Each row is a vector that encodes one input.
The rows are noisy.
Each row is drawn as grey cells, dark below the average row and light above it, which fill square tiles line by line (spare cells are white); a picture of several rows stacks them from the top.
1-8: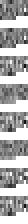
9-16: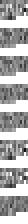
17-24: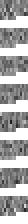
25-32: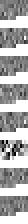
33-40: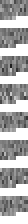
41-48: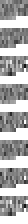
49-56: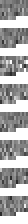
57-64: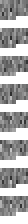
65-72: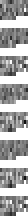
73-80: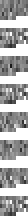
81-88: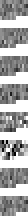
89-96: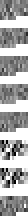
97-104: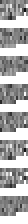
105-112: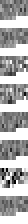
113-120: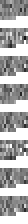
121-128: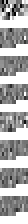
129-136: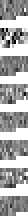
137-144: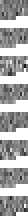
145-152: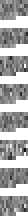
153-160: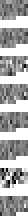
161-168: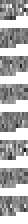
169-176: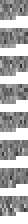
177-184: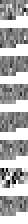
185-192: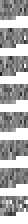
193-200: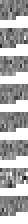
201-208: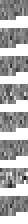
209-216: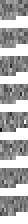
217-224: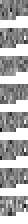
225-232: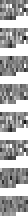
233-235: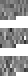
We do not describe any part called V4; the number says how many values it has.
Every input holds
a list of up to three items, each a true/false value and a value of V4.
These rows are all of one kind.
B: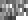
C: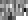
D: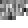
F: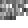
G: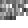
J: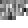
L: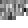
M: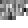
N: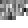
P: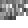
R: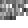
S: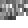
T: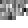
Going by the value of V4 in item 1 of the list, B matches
C and S.
